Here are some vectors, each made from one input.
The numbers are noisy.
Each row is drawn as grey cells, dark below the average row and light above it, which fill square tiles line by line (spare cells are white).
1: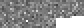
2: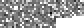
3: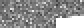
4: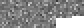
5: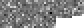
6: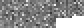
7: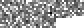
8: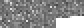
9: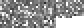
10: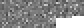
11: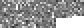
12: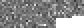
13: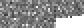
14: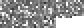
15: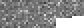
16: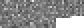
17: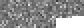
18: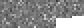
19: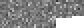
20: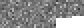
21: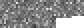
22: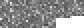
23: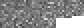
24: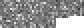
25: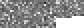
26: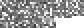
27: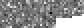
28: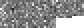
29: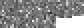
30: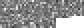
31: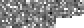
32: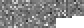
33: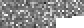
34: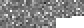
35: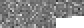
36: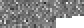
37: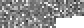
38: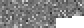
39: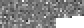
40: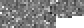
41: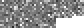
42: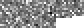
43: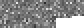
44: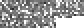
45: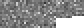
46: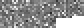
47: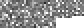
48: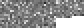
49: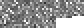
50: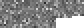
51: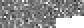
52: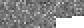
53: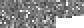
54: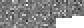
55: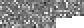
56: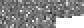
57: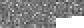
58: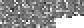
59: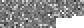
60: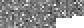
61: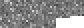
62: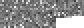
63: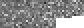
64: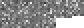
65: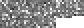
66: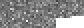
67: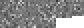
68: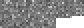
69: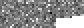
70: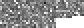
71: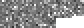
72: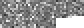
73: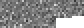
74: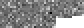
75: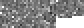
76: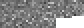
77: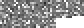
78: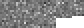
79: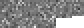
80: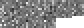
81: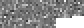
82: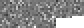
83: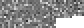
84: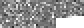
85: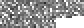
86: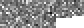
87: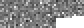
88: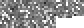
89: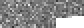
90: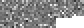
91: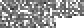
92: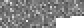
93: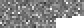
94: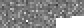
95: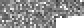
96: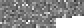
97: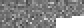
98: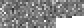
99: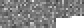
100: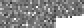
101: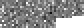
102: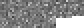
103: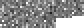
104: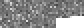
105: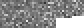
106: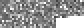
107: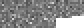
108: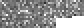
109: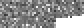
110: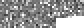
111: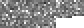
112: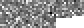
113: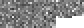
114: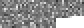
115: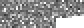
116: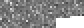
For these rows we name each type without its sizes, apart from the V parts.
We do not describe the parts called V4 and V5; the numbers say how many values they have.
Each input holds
either a label and a value of V4, or three true/false values, or a value of V5.
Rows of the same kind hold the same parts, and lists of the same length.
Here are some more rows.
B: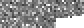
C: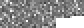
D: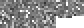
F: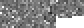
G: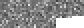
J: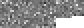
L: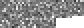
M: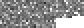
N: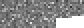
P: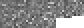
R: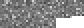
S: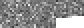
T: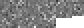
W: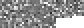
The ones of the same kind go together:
B, D, F
C, G, J, L, N, P, R, S, T
M, W

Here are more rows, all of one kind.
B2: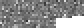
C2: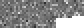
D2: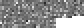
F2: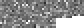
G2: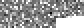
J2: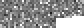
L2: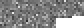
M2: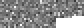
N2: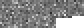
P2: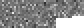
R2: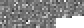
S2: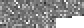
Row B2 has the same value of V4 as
D2, F2 and R2.
